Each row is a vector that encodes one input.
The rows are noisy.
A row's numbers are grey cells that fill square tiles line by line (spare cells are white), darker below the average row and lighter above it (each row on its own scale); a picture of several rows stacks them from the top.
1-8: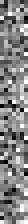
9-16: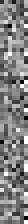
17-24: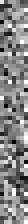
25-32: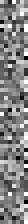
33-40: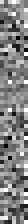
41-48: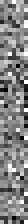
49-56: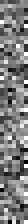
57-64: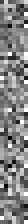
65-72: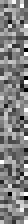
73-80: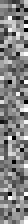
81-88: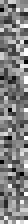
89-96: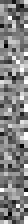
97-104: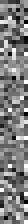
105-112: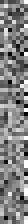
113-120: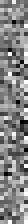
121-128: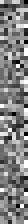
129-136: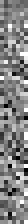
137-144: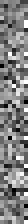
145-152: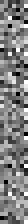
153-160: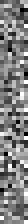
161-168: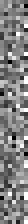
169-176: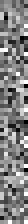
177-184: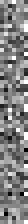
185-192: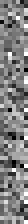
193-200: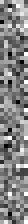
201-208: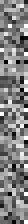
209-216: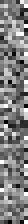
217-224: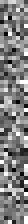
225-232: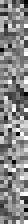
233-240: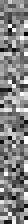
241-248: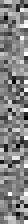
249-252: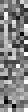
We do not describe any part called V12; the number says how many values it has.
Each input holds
a list of up to two items, each one of 8 labels and a value of V12.
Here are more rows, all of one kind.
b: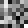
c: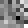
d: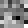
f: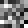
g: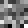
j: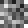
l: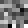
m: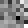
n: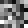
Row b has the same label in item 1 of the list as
c, d and m.
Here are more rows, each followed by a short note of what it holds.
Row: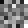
the empty list
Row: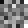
the empty list
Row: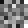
the empty list
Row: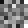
the empty list
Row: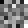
the empty list
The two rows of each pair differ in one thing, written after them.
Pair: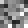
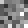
the label in item 2 of the list
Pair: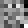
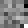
the label in item 2 of the list
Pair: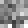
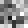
the label in item 2 of the list
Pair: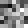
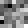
the label in item 2 of the list
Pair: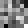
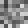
the value of V12 in item 1 of the list
